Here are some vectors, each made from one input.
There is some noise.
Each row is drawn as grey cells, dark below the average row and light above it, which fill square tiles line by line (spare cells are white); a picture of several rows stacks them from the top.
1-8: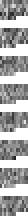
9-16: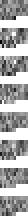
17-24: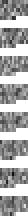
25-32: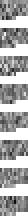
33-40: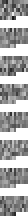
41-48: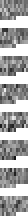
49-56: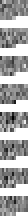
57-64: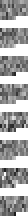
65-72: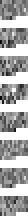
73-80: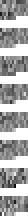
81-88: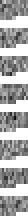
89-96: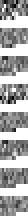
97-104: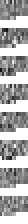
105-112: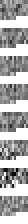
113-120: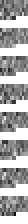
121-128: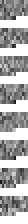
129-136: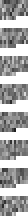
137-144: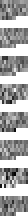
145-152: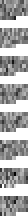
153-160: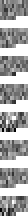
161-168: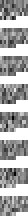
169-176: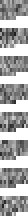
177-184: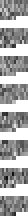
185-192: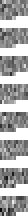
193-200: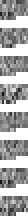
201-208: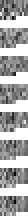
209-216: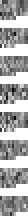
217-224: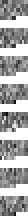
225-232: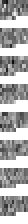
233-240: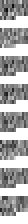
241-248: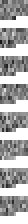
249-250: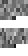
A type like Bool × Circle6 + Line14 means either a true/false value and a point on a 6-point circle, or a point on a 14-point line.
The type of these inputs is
Circle13.
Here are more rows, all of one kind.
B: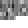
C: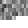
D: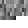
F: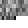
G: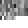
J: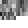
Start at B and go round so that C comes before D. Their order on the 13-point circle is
B, C, G, J, F, D.
